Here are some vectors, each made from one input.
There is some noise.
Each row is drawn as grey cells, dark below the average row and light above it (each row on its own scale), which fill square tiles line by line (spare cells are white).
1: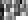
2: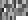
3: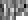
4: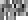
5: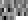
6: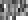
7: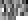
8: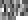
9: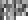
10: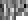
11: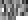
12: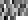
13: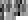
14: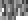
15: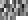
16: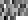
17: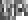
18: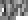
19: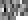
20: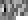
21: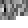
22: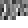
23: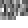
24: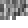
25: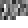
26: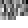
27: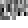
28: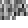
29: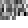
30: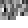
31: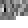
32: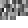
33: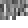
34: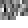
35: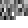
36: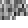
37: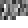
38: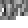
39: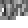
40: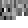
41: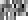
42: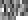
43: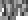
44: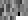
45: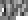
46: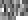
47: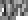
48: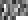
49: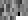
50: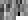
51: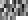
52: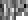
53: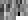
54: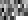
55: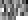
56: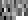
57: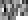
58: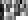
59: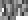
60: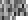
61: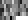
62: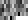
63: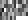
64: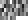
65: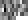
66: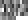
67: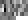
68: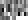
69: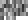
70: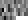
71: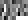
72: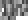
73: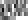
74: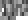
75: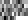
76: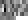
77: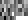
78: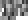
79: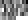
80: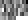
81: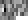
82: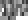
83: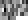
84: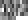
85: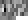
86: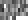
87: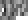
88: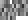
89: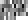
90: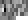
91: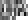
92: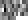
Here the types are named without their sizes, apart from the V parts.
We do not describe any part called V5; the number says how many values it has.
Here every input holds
either a point on each of two lines, or a true/false value and two values of V5.
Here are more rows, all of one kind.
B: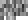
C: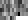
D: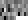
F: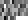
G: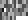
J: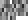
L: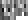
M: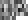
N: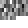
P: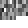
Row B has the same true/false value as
L and M.
